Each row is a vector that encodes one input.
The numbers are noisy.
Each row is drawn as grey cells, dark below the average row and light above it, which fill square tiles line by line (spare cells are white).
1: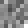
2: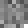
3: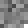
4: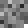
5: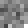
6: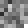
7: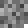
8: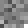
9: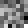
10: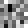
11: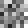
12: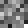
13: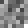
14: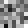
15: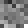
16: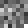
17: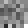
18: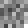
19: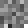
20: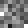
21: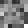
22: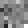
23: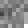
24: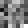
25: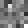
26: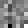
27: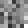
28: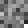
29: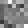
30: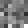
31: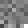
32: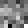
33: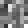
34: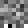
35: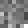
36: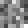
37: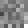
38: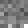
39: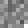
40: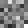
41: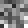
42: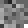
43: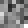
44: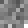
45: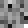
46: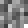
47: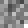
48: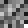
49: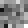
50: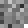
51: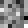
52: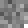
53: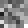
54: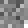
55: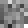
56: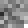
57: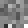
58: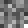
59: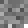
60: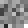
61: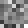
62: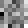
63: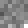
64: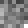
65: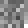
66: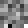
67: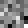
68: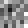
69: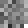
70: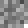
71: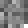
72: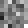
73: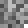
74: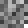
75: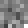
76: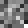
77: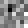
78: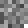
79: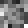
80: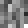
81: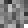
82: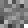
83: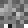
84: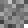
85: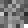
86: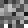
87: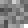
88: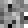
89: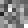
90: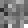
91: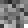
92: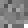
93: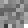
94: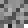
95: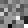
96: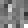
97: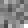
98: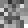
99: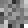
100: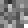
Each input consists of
either a point on a 4-point line and a true/false value, or a point on each of three 5-point lines.
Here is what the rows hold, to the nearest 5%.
About 40% of them hold a point on a 4-point line and a true/false value. The rest hold a point on each of three 5-point lines.
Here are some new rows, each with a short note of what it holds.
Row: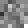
a point on each of three 5-point lines
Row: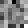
a point on a 4-point line and a true/false value
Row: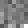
a point on each of three 5-point lines
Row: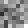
a point on each of three 5-point lines
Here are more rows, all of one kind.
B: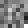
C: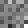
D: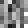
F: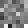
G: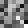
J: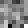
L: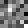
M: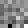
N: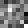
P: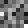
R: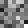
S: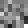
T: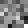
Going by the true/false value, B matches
F and P.
